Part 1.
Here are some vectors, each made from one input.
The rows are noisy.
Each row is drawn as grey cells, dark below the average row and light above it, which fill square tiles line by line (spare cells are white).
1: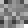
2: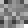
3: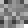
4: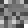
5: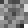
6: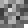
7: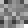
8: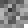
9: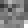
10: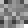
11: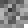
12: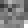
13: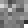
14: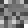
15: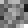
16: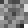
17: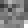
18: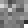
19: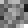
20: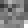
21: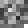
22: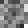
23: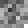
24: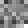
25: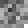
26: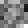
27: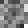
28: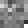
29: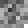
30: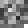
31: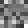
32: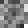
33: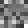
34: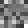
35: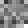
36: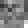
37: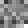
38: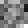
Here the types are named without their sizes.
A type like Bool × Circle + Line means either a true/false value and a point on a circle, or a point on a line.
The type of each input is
Bool × Bool × Bool.
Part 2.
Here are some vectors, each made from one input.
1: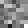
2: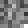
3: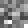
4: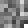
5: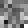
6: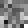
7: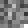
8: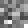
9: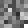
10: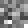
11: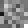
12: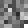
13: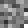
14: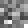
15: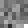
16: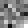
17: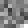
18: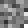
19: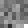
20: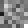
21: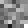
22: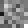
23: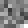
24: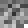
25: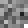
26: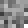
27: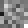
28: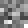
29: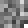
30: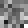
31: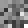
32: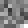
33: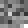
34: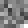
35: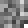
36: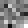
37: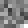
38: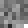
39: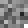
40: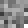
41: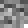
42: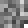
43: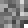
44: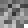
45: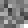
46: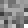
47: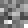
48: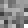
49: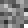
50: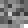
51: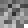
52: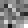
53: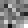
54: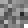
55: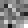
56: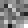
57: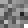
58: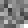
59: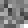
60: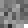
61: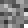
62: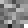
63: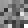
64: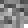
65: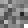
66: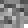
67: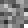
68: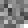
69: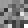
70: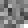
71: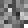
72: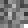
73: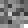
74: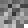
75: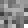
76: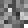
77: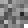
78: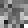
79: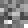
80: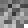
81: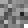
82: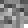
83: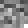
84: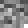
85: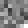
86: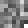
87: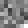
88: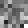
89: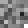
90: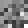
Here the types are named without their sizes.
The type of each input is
Circle.
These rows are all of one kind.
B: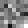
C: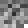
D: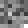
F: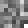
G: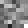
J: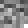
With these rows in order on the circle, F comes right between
C and G.
